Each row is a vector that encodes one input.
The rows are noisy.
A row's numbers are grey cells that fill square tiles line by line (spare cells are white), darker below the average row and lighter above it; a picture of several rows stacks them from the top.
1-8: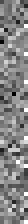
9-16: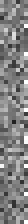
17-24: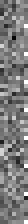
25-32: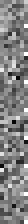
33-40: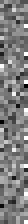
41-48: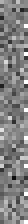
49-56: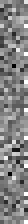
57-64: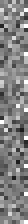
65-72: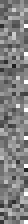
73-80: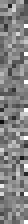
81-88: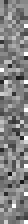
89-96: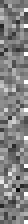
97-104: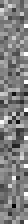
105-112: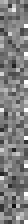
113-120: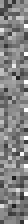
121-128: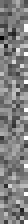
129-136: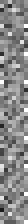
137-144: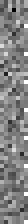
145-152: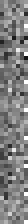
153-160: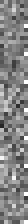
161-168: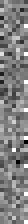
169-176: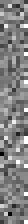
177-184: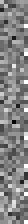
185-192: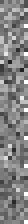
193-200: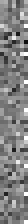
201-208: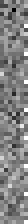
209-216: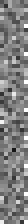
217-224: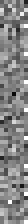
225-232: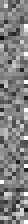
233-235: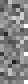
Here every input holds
a node of an 11-node tree and a node of a 13-node tree, together with either a fixed value, or a node of an 11-node tree.
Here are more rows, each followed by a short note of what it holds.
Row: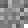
a node of each of two 11-node trees and a node of a 13-node tree
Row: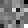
a node of an 11-node tree and a node of a 13-node tree
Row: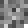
a node of each of two 11-node trees and a node of a 13-node tree
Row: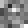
a node of each of two 11-node trees and a node of a 13-node tree
